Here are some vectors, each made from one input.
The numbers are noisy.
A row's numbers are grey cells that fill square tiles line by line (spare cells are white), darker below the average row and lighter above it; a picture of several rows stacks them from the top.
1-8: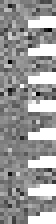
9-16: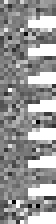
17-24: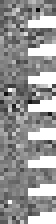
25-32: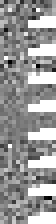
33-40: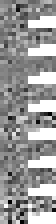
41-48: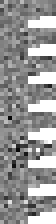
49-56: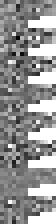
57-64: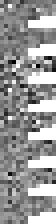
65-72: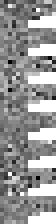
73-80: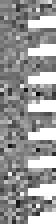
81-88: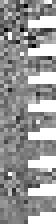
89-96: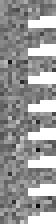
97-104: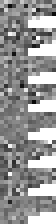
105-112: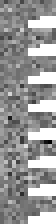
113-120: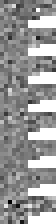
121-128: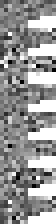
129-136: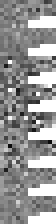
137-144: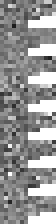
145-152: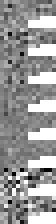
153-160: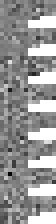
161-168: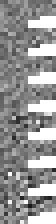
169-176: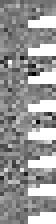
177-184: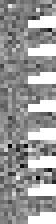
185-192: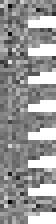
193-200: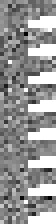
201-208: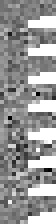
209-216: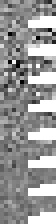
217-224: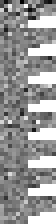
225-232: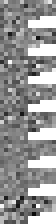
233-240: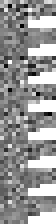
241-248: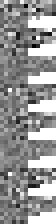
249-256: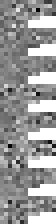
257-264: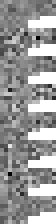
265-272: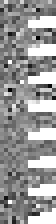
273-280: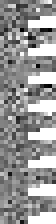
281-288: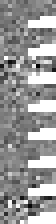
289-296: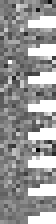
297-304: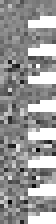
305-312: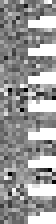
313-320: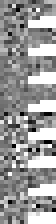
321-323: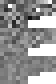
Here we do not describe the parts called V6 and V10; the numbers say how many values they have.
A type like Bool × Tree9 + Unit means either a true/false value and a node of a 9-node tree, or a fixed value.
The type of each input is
Bool × V6 + (Tree8 + V10) × Tree9.
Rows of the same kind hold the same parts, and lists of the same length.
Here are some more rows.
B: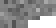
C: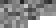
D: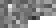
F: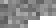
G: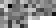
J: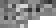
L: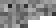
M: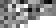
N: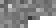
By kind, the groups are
B, J
C
D, F, G, L, M, N

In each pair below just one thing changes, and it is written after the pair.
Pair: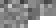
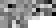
the value of V10
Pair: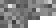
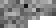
the value of V10
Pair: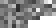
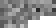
the node of the tree
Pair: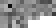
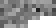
the value of V10
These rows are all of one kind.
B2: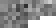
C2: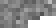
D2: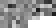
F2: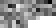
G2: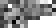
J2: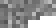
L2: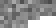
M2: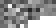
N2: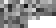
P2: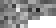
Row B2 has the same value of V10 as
J2 and L2.
